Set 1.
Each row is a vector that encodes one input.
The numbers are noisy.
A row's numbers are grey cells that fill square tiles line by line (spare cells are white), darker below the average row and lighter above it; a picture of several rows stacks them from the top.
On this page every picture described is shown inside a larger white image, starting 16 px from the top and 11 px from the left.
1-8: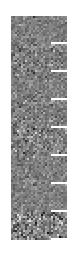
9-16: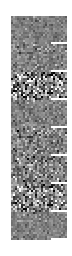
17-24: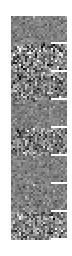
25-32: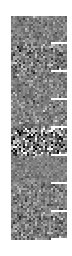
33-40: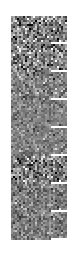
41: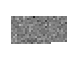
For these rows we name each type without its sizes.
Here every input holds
a true/false value, together with either a point on a circle, or a fixed value.
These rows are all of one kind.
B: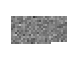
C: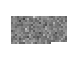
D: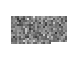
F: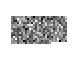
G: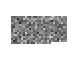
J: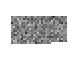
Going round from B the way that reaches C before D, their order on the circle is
B, J, C, D, F, G.
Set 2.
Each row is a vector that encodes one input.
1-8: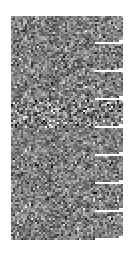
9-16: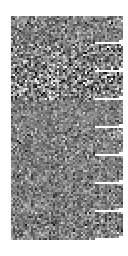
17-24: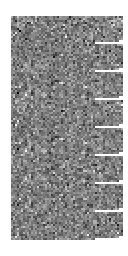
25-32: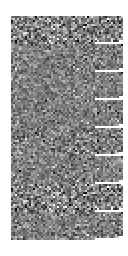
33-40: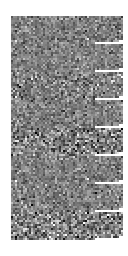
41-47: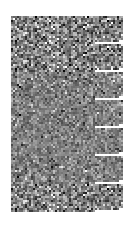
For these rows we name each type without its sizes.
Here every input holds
a list of points on a line.
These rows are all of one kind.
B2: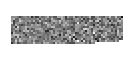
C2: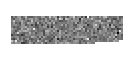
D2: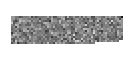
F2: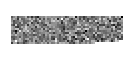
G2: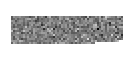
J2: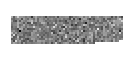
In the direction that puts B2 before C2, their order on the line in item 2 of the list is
G2, D2, B2, J2, C2, F2.
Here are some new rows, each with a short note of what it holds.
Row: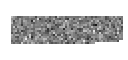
a list of one item
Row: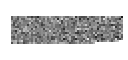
a list of two items
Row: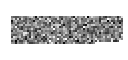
the empty list
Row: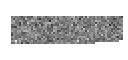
a list of two items
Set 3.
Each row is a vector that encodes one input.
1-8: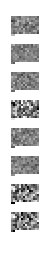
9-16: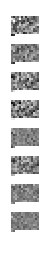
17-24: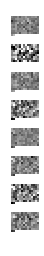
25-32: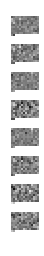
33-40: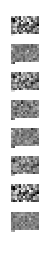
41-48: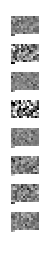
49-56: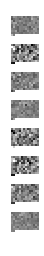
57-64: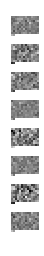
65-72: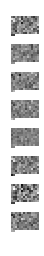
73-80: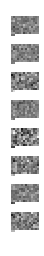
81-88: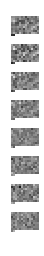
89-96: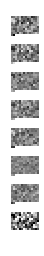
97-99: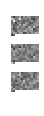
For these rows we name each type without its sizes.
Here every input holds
a label and a point on each of two lines.
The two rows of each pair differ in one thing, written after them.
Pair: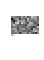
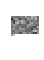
the place on one of the two lines
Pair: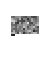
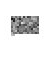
the place on one of the two lines
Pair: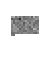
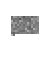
the label
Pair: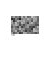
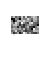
the place on one of the two lines
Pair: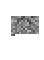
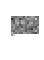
the place on one of the two lines
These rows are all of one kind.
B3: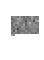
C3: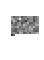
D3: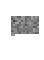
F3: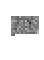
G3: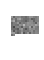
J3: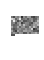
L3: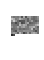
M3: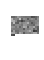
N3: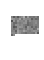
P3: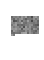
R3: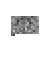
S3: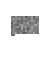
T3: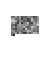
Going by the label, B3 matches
J3 and T3.
